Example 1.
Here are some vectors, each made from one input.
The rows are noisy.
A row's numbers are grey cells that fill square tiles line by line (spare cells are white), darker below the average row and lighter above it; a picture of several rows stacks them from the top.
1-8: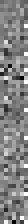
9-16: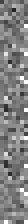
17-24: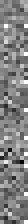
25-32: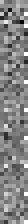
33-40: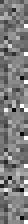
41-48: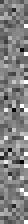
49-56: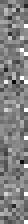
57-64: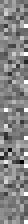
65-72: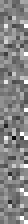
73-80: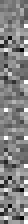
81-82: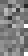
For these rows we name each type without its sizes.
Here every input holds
either a fixed value, or a node of a tree.
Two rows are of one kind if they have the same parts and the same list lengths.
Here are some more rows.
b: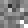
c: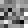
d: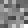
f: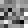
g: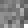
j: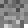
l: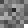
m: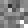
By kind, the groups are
b, d, g, j, l, m
c, f

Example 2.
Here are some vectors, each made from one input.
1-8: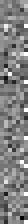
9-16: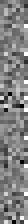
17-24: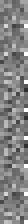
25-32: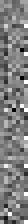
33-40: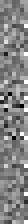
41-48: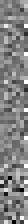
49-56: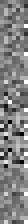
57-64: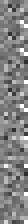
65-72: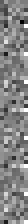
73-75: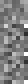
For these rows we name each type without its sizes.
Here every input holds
either a fixed value, or a node of a tree.
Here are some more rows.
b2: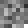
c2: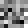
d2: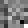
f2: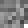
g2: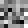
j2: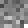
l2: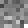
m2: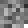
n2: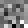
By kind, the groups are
b2, d2, f2, j2, l2, m2, n2
c2, g2

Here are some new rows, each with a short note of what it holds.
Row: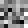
a fixed value
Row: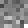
a node of a tree
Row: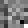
a node of a tree
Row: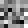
a fixed value
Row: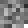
a node of a tree
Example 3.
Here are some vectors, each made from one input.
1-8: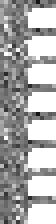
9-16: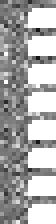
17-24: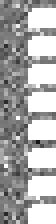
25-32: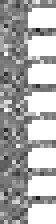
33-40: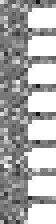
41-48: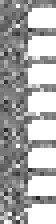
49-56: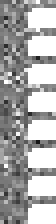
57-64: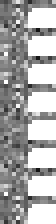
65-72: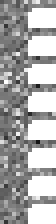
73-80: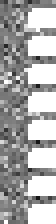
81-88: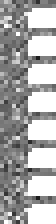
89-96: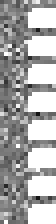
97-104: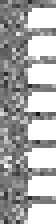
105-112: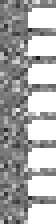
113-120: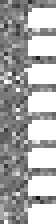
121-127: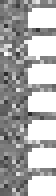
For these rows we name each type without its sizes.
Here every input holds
a point on a line.
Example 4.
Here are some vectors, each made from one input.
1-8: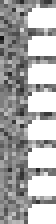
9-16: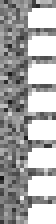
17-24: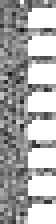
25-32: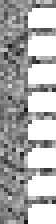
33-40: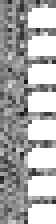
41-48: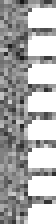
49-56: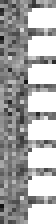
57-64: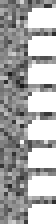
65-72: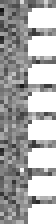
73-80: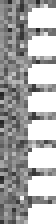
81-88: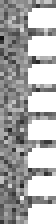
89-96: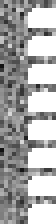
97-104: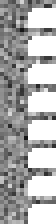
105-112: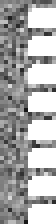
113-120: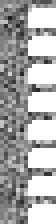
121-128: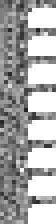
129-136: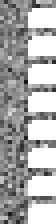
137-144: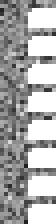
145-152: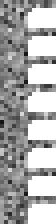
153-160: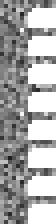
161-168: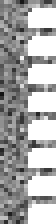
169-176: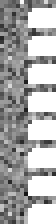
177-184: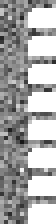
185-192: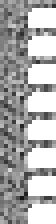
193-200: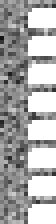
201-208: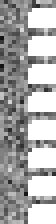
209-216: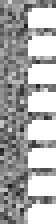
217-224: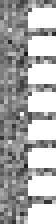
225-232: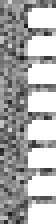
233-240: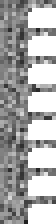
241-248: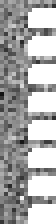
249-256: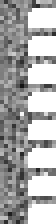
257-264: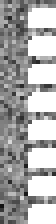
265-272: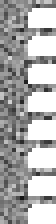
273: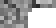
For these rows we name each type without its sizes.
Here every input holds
a point on a line.
